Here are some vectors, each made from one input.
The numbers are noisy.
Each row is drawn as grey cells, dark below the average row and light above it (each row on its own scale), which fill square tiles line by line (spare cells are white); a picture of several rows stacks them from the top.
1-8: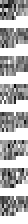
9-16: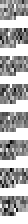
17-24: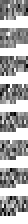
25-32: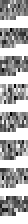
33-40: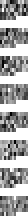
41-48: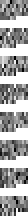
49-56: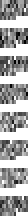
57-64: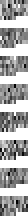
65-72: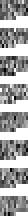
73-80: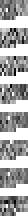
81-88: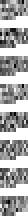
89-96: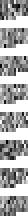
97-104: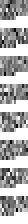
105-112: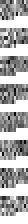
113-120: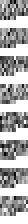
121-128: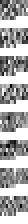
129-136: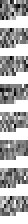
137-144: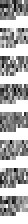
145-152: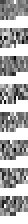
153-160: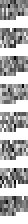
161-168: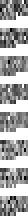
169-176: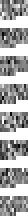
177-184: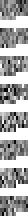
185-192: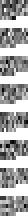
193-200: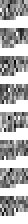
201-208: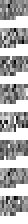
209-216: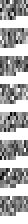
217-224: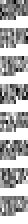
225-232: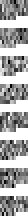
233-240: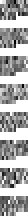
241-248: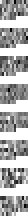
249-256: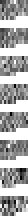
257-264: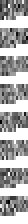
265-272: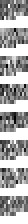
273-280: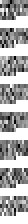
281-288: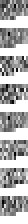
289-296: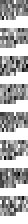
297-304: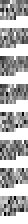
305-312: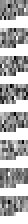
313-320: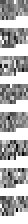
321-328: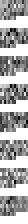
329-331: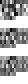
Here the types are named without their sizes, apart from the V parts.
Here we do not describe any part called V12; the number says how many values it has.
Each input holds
a list of items, each a label and a value of V12.
